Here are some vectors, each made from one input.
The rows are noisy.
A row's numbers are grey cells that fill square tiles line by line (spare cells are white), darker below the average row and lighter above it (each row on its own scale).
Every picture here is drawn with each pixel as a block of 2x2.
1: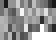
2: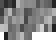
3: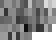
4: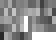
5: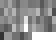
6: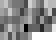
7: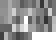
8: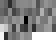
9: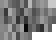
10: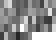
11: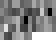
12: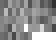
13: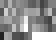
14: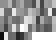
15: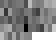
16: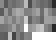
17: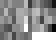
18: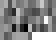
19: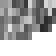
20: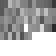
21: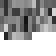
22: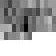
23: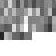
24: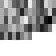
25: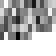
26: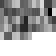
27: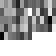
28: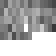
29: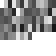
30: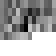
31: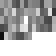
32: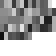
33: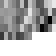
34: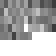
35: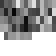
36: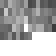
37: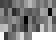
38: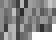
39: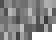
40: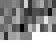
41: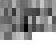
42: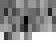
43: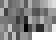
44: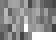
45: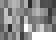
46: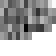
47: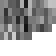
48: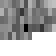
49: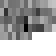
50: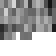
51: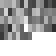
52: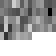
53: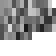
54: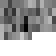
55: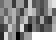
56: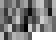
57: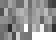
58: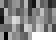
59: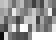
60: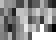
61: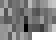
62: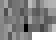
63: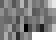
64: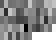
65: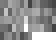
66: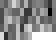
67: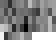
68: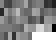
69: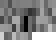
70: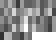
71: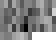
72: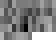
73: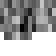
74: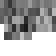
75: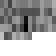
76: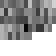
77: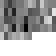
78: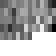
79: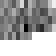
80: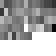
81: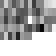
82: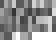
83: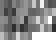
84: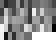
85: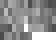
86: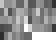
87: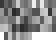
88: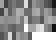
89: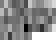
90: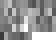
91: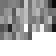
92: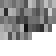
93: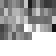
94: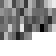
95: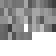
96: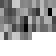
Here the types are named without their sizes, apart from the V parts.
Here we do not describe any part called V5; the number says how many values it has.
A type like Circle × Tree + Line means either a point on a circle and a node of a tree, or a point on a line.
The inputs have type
Bool × Circle + V5.
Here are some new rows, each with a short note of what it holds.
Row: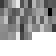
a point on a circle and a true/false value
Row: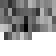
a point on a circle and a true/false value
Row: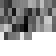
a point on a circle and a true/false value
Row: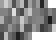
a value of V5
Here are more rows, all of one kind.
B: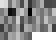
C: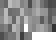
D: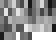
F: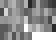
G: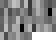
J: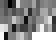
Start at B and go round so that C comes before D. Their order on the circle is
B, F, J, G, C, D.
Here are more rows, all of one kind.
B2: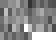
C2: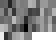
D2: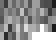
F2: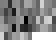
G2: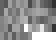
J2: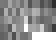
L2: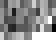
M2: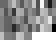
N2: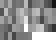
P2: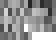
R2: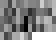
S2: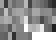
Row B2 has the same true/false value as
P2 and R2.
